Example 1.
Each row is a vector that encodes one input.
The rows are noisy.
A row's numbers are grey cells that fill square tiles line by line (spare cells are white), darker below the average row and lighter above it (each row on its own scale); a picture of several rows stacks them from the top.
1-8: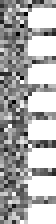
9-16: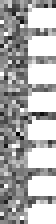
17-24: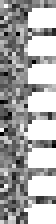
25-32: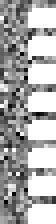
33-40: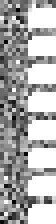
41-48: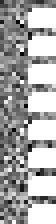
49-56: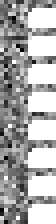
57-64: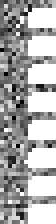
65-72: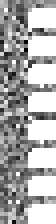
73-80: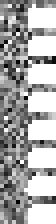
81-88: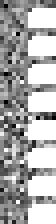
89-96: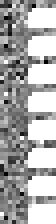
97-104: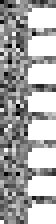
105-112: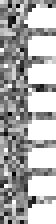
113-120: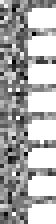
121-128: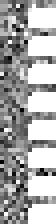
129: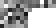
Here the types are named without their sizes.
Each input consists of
either a point on a circle, or a point on a line, or three true/false values.
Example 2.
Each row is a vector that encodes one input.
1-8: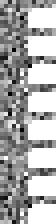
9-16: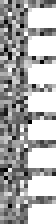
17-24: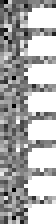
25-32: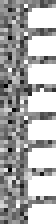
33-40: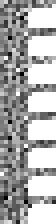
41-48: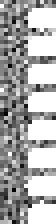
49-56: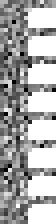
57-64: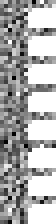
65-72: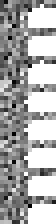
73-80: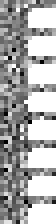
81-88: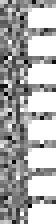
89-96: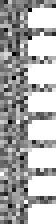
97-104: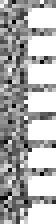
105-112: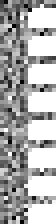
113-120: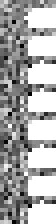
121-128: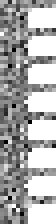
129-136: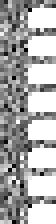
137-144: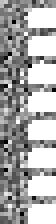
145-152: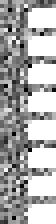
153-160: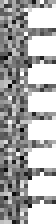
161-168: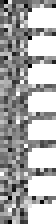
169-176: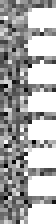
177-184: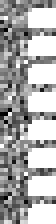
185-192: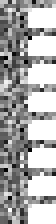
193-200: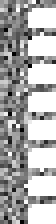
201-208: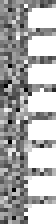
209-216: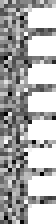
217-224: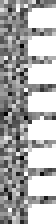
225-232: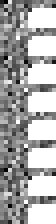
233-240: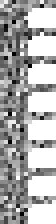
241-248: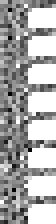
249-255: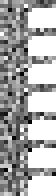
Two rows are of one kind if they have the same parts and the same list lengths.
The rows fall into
3 kinds.
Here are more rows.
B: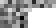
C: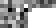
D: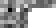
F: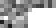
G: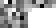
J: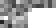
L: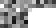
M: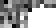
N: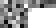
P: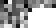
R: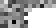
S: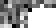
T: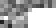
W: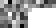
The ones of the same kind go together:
B, C, D, G, L, N, R, W
F, J, T
M, P, S

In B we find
a point on a 17-point circle.
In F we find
a fixed value.
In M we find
a point on a 6-point circle and a true/false value.
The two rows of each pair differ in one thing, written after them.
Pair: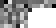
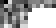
the place on the 6-point circle
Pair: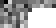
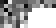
the place on the 6-point circle
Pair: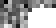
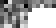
the place on the 6-point circle
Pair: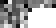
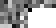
the true/false value
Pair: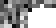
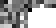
the place on the 6-point circle
